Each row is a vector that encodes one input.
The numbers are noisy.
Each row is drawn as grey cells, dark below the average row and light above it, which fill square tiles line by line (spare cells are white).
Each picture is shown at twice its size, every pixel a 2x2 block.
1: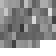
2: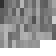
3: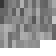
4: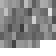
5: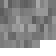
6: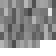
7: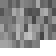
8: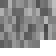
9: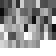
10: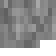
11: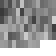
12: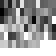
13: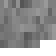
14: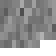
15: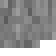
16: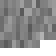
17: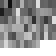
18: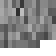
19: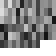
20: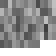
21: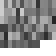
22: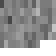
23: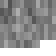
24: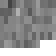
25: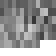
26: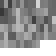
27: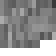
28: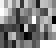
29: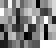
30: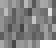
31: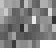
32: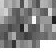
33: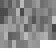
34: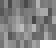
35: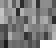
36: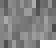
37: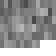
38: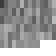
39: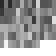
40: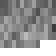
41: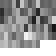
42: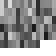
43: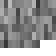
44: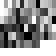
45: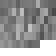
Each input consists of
a list of up to two points on a 5-point line.
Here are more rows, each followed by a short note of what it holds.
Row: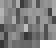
a list of two items
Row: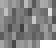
the empty list
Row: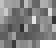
the empty list
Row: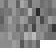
a list of one item
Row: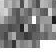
the empty list
